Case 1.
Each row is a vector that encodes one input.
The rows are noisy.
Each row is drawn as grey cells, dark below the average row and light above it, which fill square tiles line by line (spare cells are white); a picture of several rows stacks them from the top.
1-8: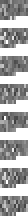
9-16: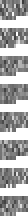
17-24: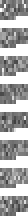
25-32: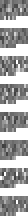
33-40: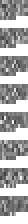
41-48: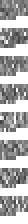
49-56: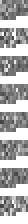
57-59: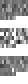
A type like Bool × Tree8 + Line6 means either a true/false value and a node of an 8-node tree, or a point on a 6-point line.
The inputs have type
Tree9.
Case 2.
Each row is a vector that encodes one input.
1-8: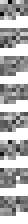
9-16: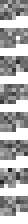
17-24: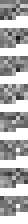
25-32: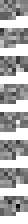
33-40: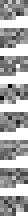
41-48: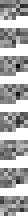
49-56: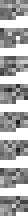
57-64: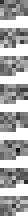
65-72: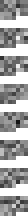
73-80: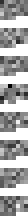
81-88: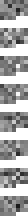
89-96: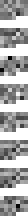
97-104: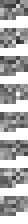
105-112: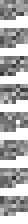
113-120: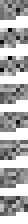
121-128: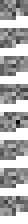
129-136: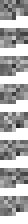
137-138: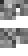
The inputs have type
Bool × Bool × Bool + Unit.
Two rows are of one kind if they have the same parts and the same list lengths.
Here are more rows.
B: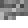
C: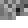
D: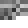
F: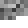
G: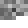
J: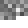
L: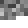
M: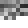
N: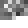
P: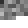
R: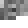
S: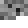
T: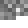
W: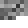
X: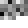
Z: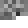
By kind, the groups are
B, C, D, F, G, J, L, M, N, P, R, S, T, W, Z
X

